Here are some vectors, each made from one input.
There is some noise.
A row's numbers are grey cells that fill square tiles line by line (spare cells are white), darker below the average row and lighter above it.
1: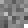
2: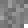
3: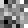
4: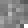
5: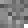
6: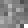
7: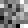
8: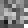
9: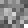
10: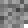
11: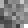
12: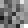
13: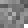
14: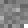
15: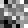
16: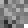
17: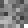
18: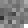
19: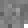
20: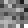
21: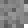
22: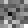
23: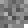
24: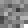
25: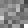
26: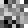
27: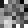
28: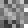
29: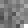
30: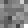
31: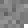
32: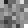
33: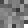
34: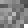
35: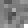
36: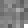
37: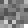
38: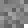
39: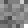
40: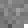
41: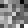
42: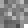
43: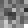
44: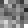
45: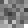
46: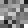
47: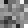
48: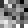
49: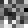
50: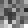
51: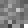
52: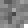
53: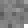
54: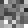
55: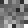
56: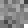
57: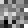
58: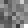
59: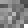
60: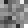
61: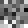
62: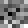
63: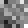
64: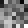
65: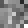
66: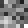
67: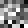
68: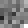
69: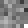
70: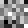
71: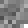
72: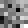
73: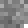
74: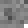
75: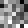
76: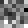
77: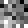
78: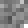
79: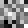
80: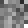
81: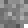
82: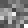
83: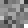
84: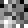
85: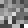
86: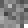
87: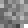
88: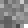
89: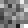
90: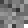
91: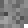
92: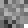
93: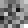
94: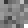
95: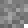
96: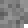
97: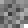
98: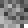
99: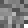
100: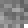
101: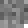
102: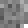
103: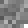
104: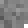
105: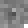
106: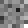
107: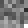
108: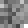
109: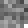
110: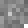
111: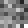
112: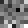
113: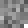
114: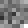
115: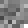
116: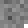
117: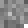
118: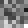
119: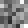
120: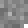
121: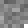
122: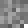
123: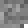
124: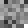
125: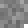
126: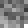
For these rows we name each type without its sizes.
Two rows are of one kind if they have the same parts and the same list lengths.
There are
2 kinds of row.
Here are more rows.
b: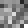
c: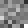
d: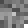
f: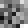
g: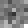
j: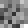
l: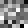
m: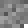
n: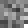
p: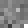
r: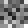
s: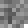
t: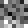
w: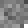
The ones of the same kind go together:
b, d, n, r, t
c, f, g, j, l, m, p, s, w

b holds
a point on a line.
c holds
a node of a tree and three true/false values.
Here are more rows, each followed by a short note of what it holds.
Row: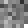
a point on a line
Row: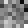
a point on a line
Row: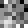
a point on a line
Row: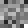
a node of a tree and three true/false values
